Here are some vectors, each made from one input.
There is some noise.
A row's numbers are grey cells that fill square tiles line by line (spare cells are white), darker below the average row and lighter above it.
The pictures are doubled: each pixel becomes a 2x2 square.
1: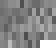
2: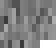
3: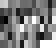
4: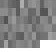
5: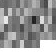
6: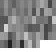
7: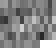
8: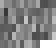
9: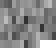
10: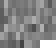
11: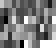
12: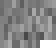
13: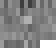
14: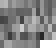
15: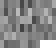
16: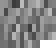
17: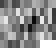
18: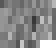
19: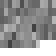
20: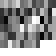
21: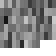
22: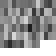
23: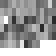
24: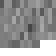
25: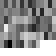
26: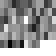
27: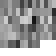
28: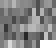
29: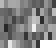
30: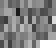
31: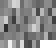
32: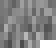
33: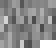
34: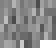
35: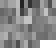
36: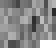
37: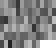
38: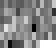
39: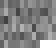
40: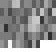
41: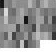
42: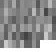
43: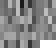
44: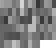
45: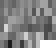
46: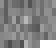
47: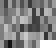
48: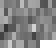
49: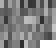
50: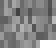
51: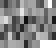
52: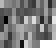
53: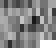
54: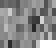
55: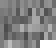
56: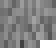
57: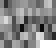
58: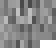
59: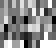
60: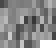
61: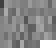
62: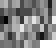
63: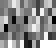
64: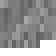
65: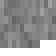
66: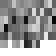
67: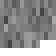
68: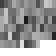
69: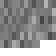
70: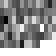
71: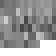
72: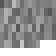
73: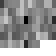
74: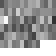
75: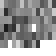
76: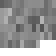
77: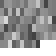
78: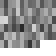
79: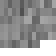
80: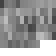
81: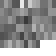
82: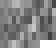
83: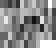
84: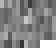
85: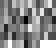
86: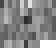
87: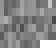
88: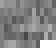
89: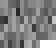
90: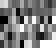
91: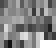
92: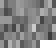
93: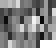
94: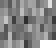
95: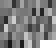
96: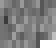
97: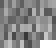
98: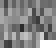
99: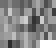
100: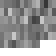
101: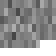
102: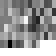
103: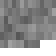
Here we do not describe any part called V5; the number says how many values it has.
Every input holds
a value of V5, together with a list of up to three points on a 4-point line.
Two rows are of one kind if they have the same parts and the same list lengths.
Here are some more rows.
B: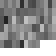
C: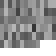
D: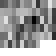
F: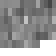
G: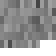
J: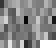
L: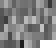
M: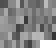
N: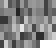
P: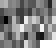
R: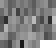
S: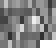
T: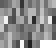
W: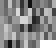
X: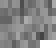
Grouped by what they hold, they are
B, M, R, T
C, F, N, P, X
D, G, W
J, L, S

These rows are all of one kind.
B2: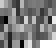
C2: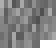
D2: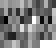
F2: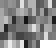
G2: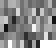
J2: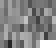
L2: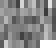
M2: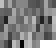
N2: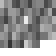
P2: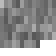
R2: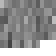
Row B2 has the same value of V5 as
G2, M2, N2 and P2.
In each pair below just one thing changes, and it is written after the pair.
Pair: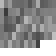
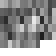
the value of V5
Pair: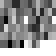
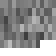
the place on the 4-point line in item 1 of the list
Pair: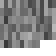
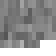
the place on the 4-point line in item 1 of the list
